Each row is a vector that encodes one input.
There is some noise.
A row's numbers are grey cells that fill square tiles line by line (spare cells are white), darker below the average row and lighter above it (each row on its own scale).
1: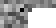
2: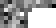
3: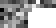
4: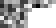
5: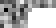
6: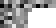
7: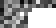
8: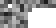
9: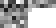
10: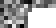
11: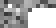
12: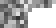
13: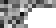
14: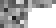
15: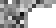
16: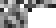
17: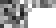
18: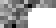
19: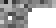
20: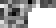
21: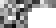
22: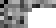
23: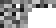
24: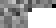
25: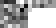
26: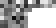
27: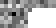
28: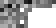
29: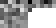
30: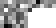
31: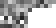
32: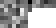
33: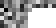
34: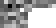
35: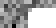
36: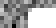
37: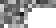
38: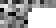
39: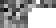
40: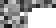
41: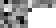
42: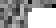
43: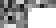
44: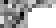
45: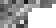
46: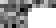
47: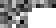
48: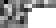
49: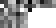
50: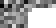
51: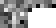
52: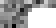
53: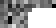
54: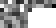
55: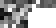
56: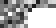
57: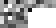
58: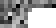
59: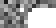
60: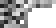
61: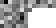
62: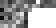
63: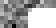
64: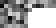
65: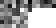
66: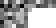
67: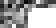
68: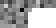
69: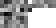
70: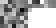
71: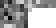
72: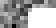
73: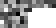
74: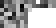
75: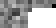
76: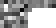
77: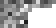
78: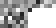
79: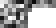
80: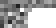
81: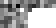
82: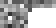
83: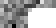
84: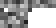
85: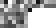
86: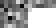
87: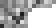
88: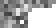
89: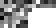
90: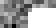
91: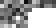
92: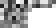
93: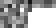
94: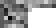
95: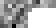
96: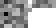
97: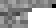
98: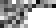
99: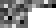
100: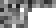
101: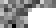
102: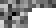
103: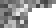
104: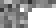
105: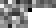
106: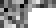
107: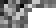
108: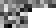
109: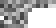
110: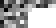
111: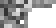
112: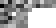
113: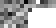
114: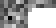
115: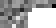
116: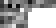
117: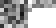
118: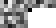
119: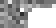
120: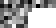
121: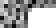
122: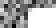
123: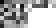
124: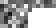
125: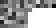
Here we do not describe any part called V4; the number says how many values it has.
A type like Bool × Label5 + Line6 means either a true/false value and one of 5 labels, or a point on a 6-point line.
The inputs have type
(Bool × Bool × Bool + Unit) × Tree9 + V4.
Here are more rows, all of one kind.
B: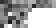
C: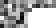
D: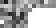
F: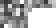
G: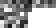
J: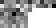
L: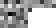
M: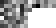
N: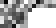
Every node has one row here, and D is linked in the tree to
C, G, J and L.
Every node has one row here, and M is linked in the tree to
C.
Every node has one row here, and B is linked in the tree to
N.
